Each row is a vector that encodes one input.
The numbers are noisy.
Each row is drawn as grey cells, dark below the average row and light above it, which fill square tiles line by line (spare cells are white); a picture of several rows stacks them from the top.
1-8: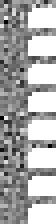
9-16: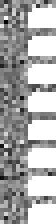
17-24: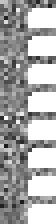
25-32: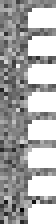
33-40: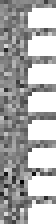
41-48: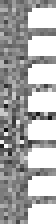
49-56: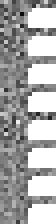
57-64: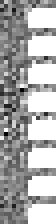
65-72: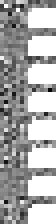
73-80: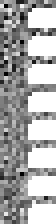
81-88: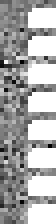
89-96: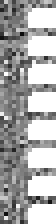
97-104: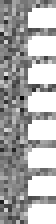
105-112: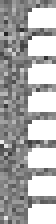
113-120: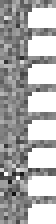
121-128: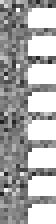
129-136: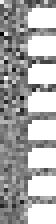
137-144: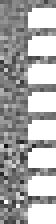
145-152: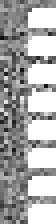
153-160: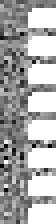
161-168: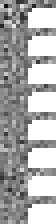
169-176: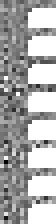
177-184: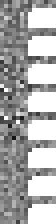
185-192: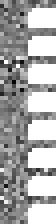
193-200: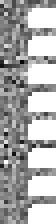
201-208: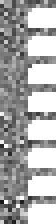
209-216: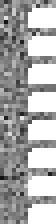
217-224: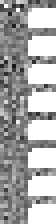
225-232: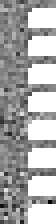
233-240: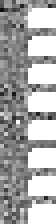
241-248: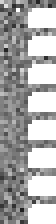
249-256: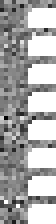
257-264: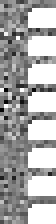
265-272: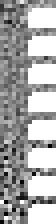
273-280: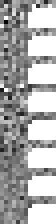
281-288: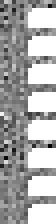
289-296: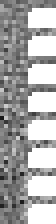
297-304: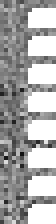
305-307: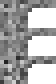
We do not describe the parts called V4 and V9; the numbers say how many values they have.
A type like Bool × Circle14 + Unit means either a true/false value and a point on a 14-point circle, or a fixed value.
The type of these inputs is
Bool × (Unit + V4 × V9) + Line10.
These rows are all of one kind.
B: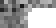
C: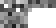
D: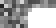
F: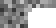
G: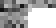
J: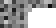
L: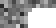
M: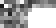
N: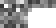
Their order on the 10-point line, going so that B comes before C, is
G, J, B, F, L, D, M, N, C.
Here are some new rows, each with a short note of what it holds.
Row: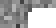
a true/false value
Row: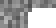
a true/false value
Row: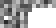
a true/false value
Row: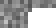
a true/false value
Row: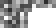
a true/false value
